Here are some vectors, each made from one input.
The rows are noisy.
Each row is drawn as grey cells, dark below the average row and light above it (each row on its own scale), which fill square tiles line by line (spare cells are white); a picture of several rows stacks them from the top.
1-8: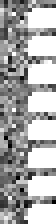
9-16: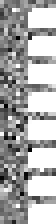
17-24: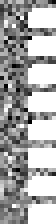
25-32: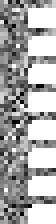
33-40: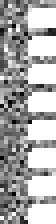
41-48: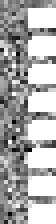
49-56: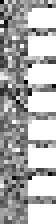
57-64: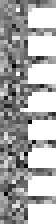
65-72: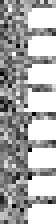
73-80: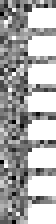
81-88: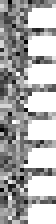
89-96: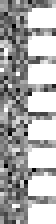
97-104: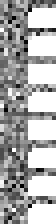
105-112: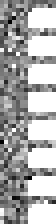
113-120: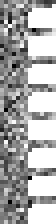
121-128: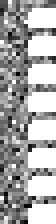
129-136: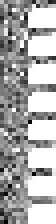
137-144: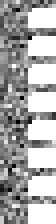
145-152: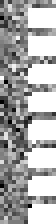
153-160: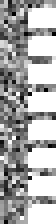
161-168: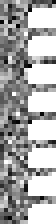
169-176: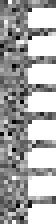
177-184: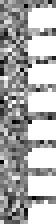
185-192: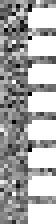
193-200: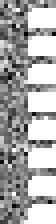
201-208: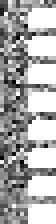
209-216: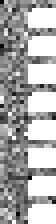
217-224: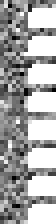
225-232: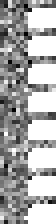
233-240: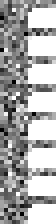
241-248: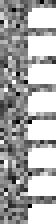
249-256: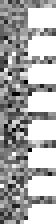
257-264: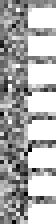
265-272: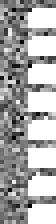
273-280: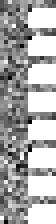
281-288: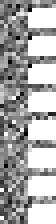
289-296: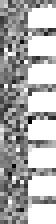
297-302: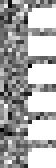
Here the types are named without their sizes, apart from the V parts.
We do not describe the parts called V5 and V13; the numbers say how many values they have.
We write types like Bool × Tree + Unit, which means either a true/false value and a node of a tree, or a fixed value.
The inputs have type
(Circle + (Tree + Unit) × V5) × V13.
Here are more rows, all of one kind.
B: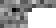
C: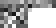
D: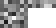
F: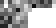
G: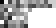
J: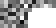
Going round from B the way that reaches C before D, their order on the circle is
B, C, G, F, J, D.
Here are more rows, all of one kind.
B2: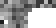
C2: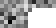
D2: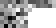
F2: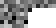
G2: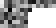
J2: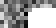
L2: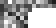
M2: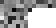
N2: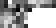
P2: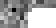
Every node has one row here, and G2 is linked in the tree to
C2, M2 and P2.
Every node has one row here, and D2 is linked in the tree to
B2, C2 and L2.
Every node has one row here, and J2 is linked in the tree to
L2.
